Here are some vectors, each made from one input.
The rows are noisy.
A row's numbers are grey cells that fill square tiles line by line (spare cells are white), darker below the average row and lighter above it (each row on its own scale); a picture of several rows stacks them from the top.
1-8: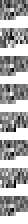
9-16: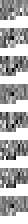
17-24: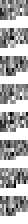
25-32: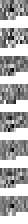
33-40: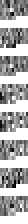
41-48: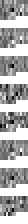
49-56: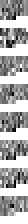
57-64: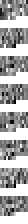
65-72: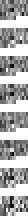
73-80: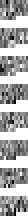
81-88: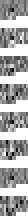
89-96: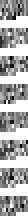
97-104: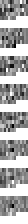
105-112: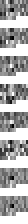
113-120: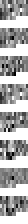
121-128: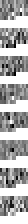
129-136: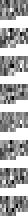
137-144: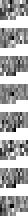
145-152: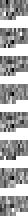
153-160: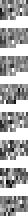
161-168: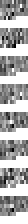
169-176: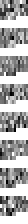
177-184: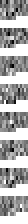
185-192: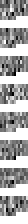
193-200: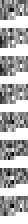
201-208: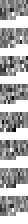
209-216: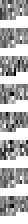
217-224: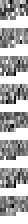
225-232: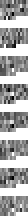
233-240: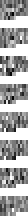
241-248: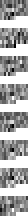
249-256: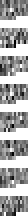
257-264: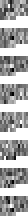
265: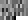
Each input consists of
either a point on a 7-point line, or a point on a 14-point line, or three true/false values.
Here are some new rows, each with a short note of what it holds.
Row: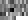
three true/false values
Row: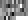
a point on a 14-point line
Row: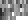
three true/false values
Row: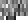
a point on a 7-point line
